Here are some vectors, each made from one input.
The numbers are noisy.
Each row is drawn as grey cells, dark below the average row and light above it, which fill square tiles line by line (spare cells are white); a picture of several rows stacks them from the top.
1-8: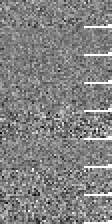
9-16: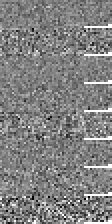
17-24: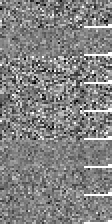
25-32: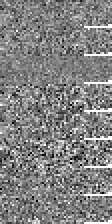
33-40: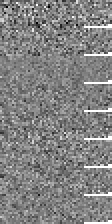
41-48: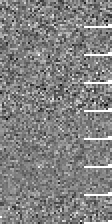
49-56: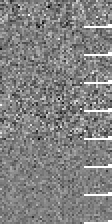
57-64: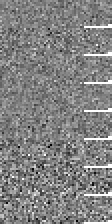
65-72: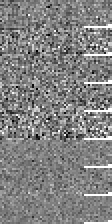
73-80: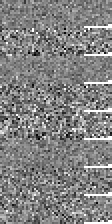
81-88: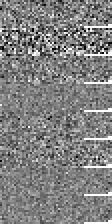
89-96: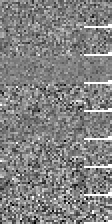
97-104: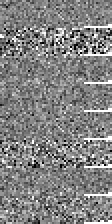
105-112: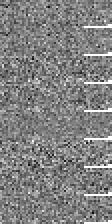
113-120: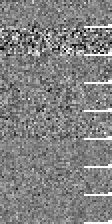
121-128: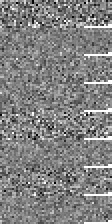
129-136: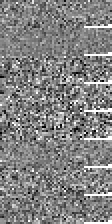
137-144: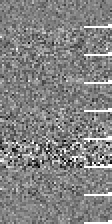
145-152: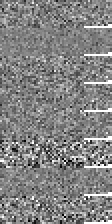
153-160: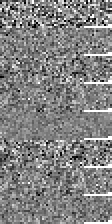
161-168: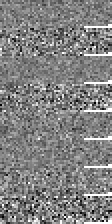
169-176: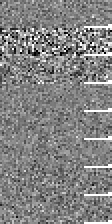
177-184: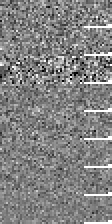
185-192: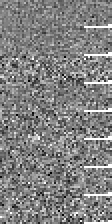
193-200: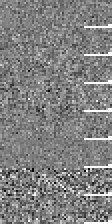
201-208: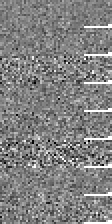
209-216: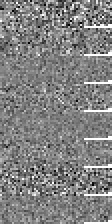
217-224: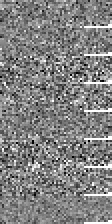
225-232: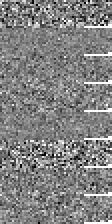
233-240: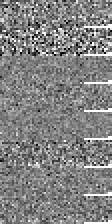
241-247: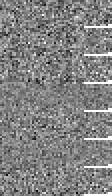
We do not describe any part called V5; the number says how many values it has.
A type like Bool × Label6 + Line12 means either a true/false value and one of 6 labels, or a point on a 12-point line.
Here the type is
((Bool × Circle6 + Unit) × V5 + Line4) × Line7.
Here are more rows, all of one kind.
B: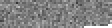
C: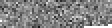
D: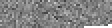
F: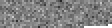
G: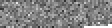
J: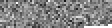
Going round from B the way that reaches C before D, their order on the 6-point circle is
B, C, J, G, F, D.
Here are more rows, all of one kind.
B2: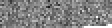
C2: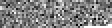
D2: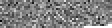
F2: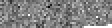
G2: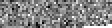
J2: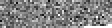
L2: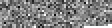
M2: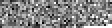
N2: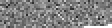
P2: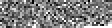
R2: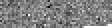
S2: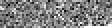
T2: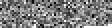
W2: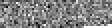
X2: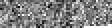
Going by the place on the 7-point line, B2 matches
F2, P2, S2 and W2.
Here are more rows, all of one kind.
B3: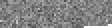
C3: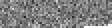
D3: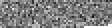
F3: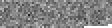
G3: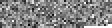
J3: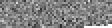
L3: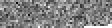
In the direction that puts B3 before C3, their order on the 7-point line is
F3, J3, L3, D3, B3, G3, C3.
